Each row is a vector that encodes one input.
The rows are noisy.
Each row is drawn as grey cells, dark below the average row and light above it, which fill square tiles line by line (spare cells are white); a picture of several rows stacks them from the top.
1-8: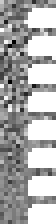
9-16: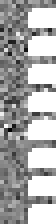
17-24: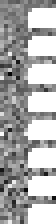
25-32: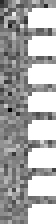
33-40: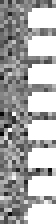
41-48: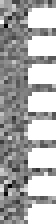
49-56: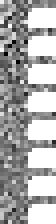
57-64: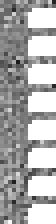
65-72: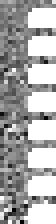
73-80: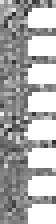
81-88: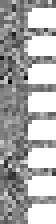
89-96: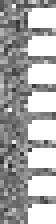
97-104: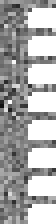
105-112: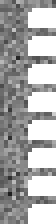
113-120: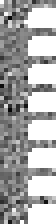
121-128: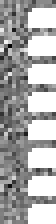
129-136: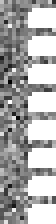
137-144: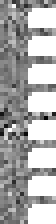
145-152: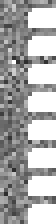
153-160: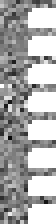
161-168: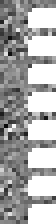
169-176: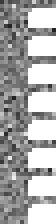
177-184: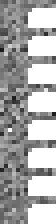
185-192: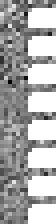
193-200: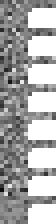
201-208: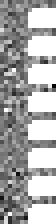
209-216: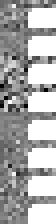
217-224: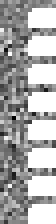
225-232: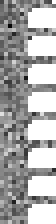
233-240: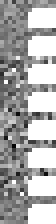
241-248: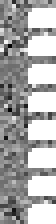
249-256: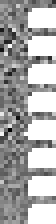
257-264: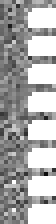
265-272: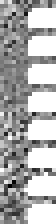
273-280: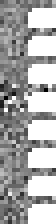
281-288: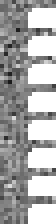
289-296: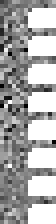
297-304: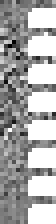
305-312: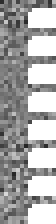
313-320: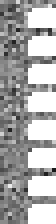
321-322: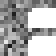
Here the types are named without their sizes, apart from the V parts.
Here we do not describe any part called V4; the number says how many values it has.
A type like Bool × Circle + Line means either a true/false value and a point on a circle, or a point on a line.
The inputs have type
Line × (Line + List(V4)).
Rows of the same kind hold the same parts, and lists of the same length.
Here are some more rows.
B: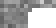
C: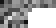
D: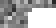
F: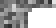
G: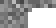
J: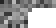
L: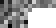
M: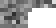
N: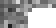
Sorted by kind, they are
B, F, N
C, G, L
D, J
M

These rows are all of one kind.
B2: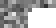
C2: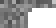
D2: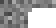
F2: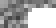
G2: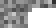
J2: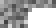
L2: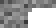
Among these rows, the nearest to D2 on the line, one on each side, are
B2 and F2.
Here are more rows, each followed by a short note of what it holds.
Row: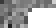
a point on each of two lines
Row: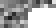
a point on each of two lines
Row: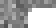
a point on a line, together with a list of one item
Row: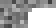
a point on each of two lines
